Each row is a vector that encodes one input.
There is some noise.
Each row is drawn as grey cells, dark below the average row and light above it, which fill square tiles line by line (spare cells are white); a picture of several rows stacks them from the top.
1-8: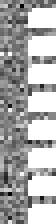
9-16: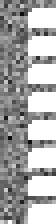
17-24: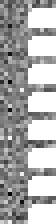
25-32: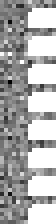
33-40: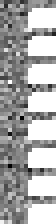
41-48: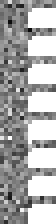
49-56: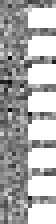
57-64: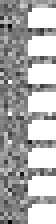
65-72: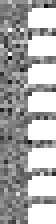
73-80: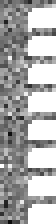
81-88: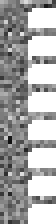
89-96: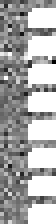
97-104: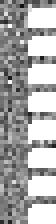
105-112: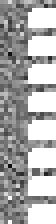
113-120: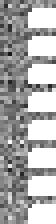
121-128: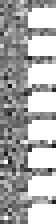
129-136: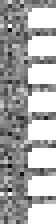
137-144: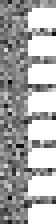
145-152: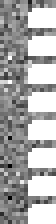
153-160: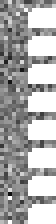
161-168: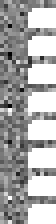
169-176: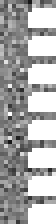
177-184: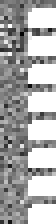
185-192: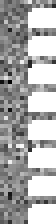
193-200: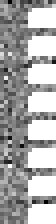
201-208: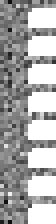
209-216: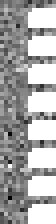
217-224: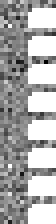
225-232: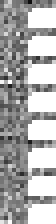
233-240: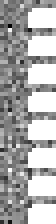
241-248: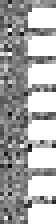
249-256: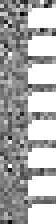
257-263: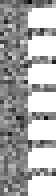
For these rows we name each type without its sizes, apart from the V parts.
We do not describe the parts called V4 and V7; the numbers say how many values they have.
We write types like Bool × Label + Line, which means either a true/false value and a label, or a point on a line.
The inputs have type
(Bool × Bool × Bool × Bool × V7 + List(V4)) × (Circle + Unit) × Line.
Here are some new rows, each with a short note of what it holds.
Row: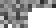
a point on a line, together with a list of one item
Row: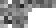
a point on a circle and a point on a line, together with a list of one item
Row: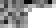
a point on a line, together with a list of one item
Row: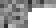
a point on a line, together with a list of two items
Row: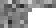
a point on a circle, a point on a line, four true/false values and a value of V7
